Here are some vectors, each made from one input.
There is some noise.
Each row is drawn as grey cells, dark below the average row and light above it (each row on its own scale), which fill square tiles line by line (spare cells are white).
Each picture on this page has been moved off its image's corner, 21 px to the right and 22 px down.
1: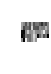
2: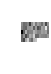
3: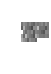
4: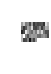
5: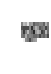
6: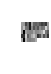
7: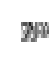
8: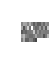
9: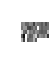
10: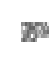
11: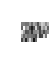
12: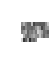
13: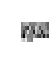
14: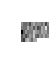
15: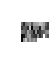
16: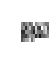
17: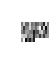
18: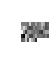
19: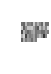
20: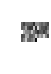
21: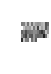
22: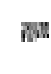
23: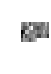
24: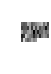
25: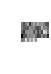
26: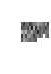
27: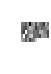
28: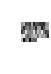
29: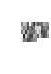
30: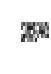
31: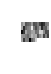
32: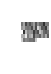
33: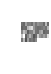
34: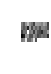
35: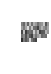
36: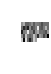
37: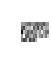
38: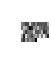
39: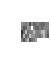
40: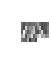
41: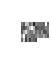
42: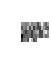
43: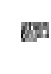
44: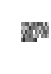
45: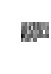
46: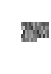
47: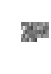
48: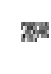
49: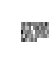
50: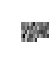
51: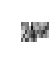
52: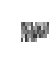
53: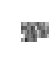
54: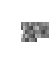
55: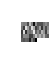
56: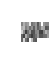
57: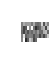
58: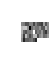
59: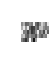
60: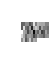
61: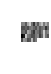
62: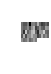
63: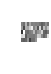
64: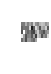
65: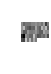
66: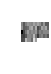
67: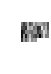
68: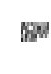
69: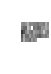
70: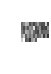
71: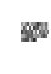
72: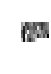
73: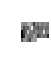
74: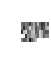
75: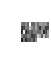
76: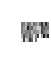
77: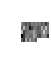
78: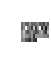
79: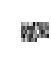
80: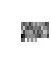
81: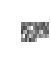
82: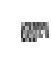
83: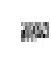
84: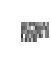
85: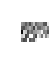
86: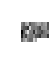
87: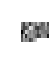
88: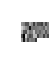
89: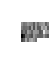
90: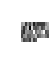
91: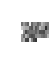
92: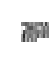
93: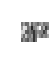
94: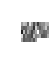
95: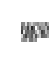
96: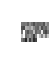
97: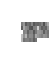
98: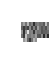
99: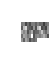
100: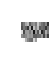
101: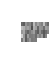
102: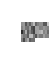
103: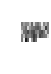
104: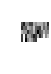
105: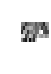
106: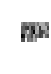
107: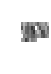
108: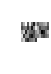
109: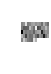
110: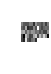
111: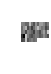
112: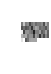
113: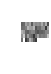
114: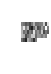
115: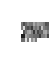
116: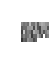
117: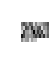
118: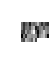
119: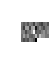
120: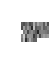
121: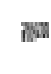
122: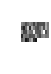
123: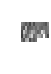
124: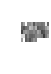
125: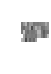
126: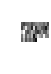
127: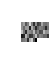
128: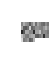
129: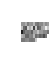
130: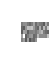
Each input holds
a node of an 18-node tree.
